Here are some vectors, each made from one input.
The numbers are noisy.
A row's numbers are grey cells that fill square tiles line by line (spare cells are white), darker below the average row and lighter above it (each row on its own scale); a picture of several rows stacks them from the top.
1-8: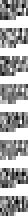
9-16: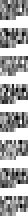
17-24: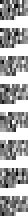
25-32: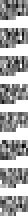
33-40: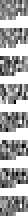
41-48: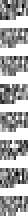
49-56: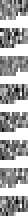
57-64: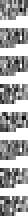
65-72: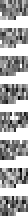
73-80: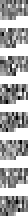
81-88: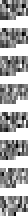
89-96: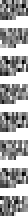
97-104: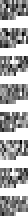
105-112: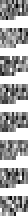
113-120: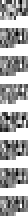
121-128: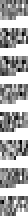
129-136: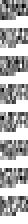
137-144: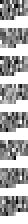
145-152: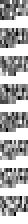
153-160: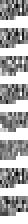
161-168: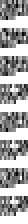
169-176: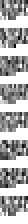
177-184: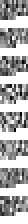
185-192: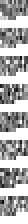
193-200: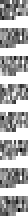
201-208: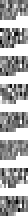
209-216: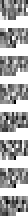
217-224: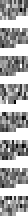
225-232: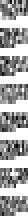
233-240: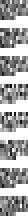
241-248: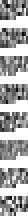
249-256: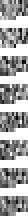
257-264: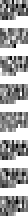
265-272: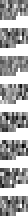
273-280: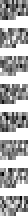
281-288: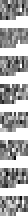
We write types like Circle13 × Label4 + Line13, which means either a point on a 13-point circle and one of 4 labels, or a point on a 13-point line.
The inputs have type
(Bool × Bool × Bool + Unit) × Line8 + List3(Line7).
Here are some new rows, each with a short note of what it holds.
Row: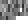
a list of two items
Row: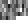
a list of two items
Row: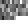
a list of one item
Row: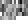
a point on an 8-point line and three true/false values
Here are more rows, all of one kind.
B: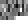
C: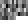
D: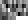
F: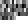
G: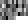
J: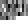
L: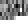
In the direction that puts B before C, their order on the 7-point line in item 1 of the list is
L, B, J, G, C, D, F.
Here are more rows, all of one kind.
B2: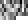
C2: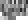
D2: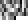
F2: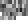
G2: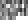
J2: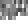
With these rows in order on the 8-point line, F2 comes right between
C2 and D2.
